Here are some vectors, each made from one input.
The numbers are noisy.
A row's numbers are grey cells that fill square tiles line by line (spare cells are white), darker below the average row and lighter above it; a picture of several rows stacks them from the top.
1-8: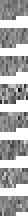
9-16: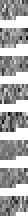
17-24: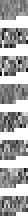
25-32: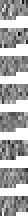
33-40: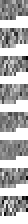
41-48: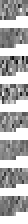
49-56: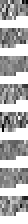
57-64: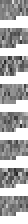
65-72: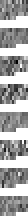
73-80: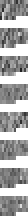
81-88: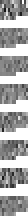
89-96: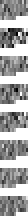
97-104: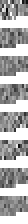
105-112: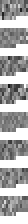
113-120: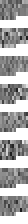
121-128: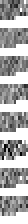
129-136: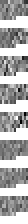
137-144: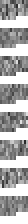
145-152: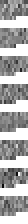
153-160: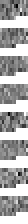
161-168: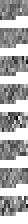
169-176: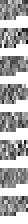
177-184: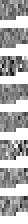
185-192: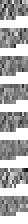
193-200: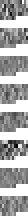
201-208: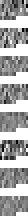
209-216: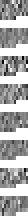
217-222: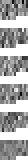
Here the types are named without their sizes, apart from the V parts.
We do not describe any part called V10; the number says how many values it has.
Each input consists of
a point on a line, together with either a point on a line, or a value of V10.
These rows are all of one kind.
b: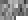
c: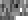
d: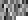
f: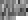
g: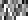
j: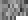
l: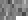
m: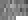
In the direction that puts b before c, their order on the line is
l, m, g, j, b, d, c, f.
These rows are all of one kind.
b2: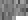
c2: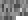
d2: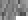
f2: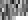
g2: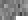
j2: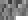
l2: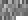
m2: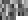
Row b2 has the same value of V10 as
c2 and j2.
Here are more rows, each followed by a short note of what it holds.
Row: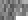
a point on each of two lines
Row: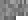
a point on each of two lines
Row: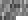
a point on each of two lines
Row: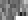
a point on a line and a value of V10
